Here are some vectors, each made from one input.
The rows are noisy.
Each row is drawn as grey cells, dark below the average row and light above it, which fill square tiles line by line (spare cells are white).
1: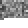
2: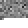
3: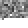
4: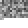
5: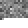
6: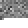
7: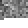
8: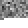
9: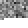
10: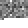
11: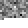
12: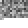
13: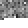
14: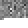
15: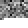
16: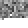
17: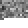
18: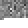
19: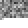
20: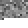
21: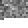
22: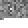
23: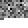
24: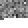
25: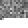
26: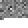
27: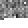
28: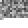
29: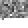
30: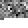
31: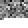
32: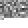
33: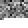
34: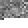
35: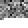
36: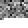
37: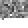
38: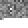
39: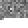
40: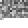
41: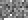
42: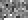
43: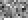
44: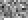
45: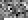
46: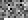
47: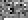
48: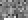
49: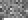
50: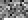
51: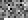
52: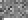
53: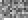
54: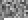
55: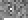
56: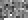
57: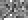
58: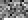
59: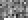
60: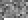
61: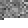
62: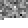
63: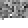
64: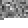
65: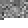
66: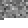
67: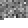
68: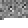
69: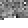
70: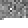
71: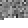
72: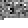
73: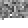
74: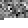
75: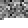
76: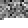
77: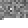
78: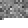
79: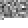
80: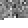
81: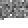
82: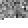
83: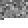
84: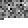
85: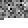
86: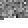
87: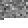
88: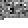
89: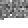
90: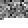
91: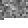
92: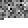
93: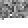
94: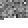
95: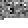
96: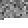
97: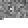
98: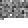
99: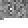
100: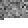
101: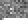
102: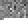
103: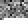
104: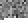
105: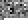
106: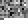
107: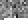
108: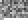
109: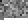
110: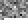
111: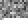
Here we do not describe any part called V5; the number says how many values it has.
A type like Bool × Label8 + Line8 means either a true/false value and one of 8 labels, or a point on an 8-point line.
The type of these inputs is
List3(Line4) × V5.
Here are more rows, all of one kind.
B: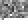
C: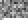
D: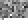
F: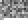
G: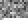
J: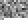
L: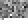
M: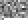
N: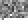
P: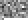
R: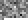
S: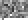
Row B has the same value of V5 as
D, L, N and S.
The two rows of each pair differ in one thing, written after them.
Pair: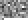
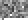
the value of V5
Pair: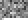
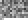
the place on the 4-point line in item 1 of the list
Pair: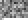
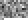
the value of V5
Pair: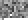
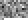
the value of V5
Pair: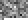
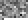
the place on the 4-point line in item 1 of the list
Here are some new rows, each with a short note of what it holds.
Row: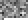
a value of V5, together with a list of one item
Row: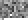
a value of V5, together with a list of one item
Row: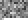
a value of V5, together with a list of one item
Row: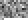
a value of V5, together with a list of one item
